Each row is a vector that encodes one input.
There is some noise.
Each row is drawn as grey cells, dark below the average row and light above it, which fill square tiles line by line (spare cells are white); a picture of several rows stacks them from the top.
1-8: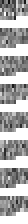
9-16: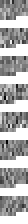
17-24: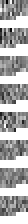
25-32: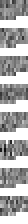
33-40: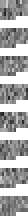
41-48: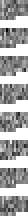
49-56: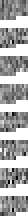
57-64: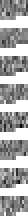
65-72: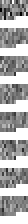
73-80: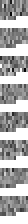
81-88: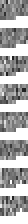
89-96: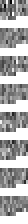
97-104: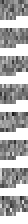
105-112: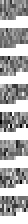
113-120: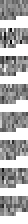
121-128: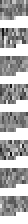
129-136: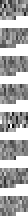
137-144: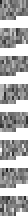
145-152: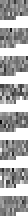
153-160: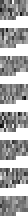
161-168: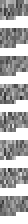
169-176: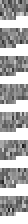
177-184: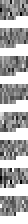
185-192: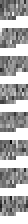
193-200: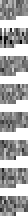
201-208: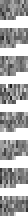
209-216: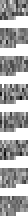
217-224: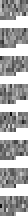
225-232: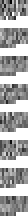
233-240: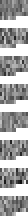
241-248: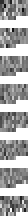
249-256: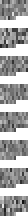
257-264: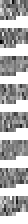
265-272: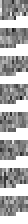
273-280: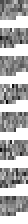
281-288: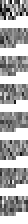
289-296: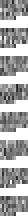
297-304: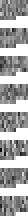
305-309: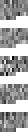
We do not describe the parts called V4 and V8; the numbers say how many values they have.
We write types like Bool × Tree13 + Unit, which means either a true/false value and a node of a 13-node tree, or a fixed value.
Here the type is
Bool × Label5 × Label5 × ((Tree7 + V4) × V8 + Tree10).
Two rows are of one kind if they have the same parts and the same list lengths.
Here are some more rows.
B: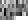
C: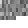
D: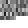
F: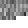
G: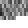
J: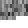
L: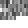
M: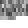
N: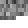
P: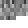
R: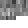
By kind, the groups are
B, N, R
C, D, F, L, P
G, J, M

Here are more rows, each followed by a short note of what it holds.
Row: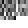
two labels (each one of 5), a true/false value, a value of V4 and a value of V8
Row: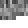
two labels (each one of 5), a node of a 7-node tree, a true/false value and a value of V8
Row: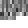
two labels (each one of 5), a node of a 10-node tree and a true/false value
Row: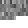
two labels (each one of 5), a node of a 7-node tree, a true/false value and a value of V8
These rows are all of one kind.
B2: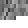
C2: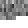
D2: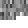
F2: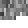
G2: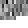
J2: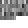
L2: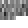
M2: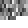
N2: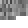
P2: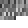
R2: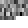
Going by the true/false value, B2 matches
G2, M2, N2 and R2.
